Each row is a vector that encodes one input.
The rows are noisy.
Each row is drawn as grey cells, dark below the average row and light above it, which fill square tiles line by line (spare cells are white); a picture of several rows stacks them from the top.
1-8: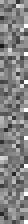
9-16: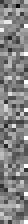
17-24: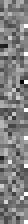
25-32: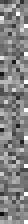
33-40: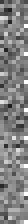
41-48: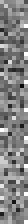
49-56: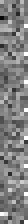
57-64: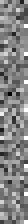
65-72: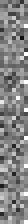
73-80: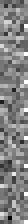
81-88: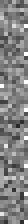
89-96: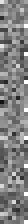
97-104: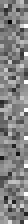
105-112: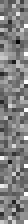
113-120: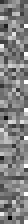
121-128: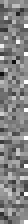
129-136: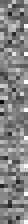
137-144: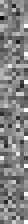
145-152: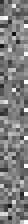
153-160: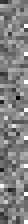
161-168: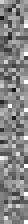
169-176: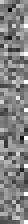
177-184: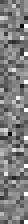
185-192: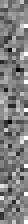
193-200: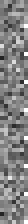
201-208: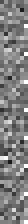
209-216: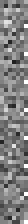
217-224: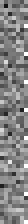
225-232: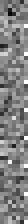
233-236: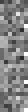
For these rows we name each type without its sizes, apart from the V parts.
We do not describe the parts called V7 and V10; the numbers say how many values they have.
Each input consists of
a true/false value, a value of V7 and a value of V10, together with either a fixed value, or a node of a tree.
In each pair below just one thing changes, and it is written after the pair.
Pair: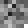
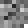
the value of V7
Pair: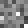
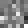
the value of V7
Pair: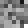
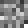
the true/false value
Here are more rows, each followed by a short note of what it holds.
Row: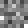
a node of a tree, a true/false value, a value of V7 and a value of V10
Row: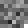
a true/false value, a value of V7 and a value of V10
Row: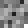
a node of a tree, a true/false value, a value of V7 and a value of V10
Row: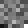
a node of a tree, a true/false value, a value of V7 and a value of V10
